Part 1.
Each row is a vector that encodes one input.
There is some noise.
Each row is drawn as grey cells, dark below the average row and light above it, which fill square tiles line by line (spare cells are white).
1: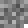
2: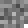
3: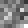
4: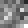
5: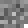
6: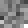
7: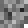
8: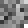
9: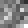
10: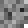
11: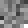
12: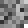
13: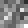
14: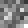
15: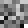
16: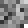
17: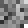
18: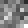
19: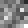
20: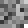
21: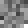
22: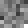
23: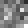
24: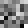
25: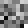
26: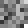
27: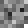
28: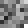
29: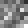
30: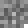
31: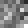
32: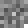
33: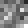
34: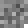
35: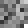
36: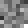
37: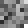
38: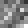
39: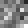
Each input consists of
a point on a 6-point line.
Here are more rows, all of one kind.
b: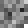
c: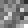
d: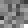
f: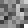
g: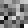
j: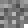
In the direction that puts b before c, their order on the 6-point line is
g, f, b, j, d, c.
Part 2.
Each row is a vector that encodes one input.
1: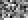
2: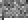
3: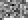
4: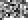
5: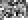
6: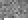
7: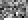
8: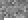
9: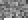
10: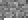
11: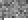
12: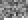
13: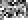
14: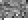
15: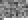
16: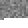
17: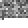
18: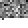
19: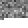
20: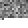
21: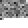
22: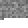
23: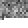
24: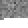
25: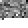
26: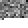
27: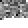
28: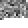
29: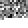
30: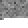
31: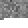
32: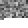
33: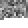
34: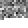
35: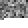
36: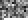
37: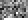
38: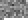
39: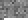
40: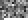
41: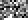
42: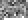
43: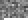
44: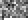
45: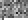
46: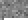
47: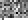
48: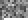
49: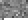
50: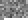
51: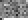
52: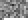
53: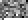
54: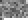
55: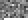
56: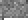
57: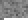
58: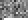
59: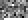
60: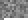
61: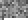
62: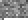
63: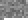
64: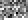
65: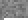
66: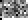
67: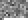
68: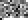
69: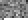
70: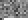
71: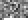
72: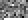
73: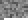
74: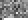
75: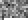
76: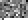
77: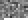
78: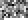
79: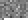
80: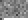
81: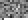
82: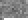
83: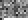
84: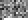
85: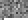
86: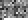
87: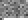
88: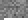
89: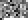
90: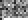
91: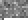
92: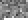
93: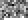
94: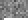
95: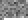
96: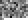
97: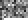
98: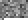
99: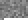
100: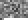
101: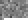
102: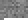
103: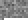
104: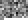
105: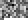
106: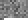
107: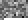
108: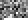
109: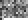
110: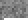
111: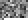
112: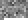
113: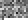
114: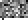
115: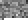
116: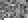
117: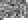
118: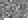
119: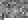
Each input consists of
either a fixed value, or a node of a 7-node tree.
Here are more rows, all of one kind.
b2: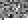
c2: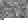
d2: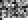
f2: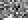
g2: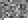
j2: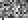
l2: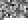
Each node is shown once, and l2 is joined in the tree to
f2 and j2.
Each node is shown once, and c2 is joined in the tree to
g2.
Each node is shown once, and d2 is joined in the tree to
b2.
